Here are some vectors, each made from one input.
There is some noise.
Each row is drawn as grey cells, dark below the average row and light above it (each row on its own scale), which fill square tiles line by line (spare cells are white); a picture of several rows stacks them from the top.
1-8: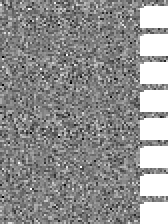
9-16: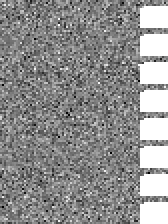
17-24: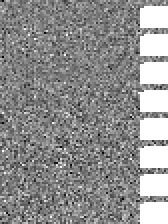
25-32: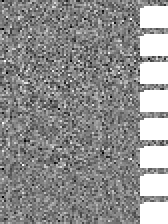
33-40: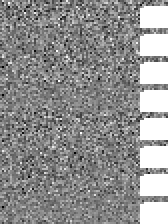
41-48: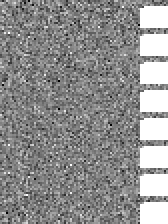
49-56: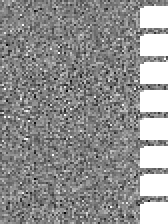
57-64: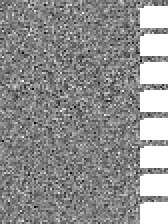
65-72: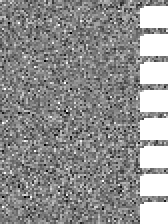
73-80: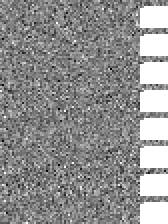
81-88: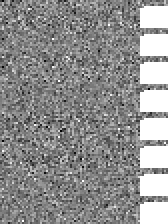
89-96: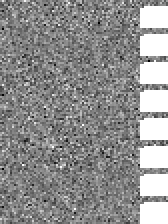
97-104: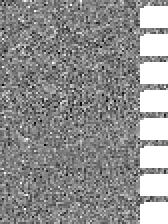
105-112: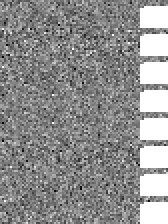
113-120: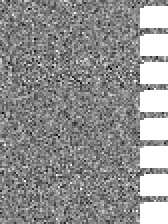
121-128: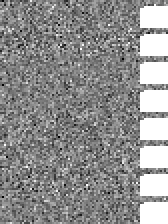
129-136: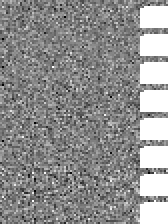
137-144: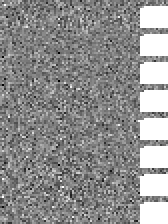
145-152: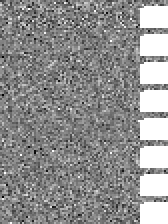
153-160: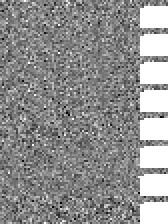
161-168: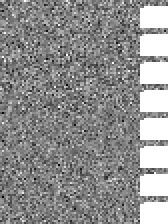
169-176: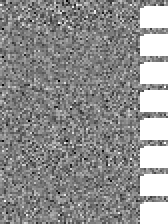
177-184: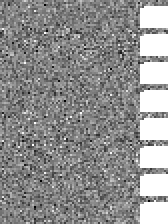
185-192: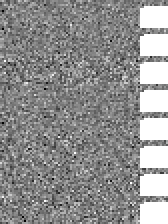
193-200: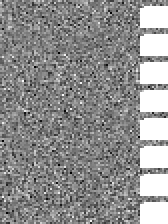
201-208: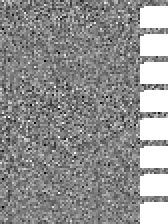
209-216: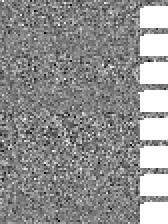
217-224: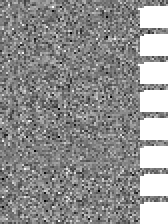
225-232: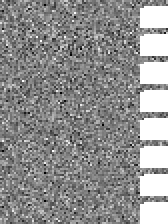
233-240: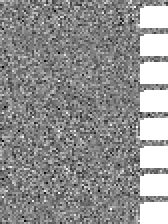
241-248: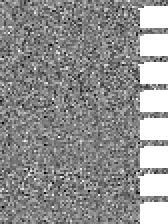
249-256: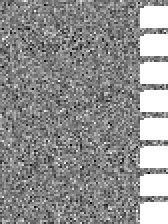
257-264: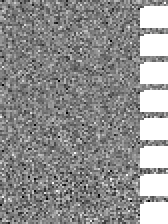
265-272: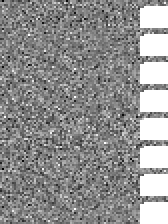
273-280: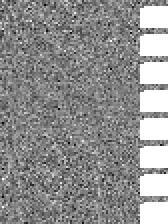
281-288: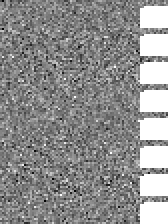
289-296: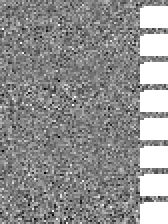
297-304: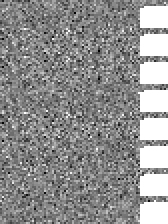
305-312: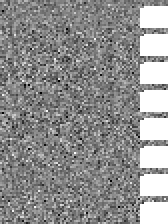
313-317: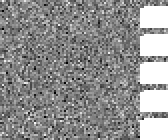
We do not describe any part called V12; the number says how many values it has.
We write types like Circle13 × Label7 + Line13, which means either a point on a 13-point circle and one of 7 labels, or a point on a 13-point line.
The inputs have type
(Line10 + V12) × List2(Line9).
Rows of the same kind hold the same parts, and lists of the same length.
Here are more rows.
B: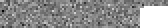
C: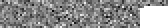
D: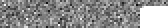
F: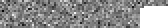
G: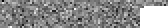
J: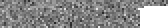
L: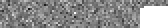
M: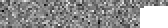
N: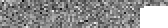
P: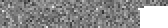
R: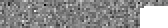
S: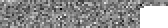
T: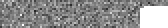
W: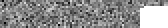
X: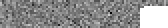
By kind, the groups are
B, F, L, M
C, G, X
D, N, S
J, P, W
R
T

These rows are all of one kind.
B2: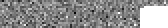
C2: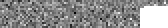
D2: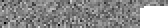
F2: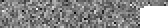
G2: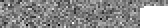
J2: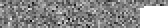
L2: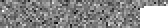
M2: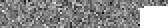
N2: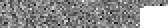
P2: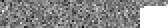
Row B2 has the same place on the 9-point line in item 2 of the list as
M2 and P2.
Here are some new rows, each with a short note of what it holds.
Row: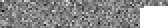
a value of V12, together with the empty list
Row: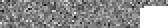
a value of V12, together with the empty list
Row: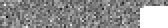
a value of V12, together with a list of one item
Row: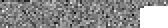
a point on a 10-point line, together with a list of two items
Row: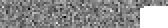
a value of V12, together with a list of one item
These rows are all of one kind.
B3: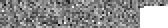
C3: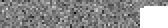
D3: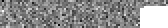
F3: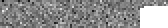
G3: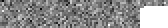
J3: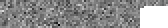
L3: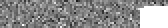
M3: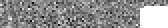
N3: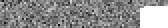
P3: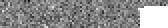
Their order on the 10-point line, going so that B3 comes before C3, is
M3, B3, J3, N3, G3, D3, F3, C3, P3, L3.
